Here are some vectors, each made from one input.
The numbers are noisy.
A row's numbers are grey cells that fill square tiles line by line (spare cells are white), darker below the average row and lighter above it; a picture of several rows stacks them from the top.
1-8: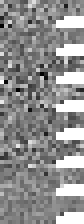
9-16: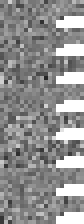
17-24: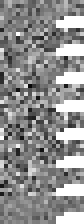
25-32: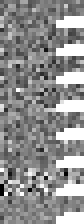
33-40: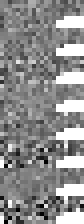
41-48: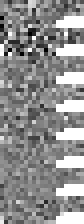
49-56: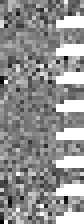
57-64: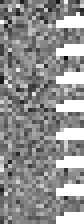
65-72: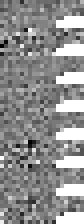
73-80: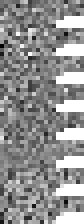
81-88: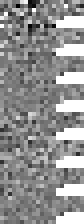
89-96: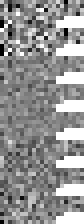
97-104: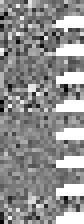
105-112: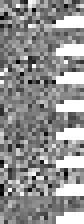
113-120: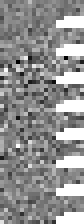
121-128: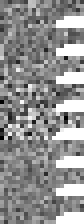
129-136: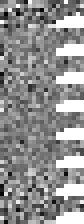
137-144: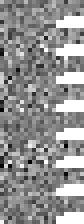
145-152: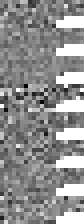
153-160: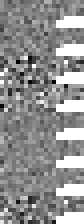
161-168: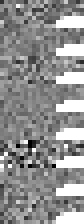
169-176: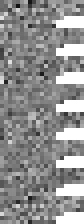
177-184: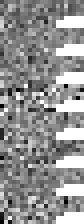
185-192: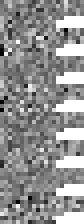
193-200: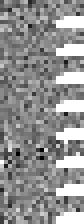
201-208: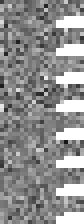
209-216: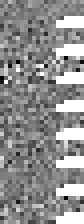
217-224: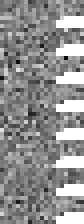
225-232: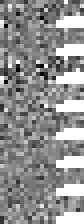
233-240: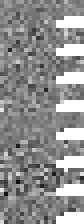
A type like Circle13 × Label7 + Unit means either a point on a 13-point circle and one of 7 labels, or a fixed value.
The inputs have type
List2(Line9) + Tree7.
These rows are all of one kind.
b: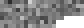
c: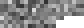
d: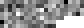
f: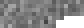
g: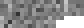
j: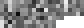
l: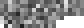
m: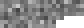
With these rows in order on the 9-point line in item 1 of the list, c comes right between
j and l.
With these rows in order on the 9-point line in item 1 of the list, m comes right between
d and l.
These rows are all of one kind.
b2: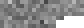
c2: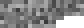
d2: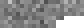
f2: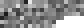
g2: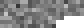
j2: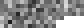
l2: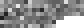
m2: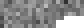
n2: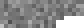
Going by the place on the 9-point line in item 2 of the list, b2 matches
d2, g2 and j2.
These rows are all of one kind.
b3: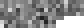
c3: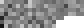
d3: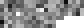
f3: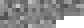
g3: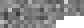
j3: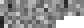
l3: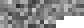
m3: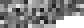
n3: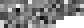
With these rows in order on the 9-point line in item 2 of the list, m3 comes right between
j3 and l3.
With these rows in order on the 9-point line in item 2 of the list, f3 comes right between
g3 and n3.
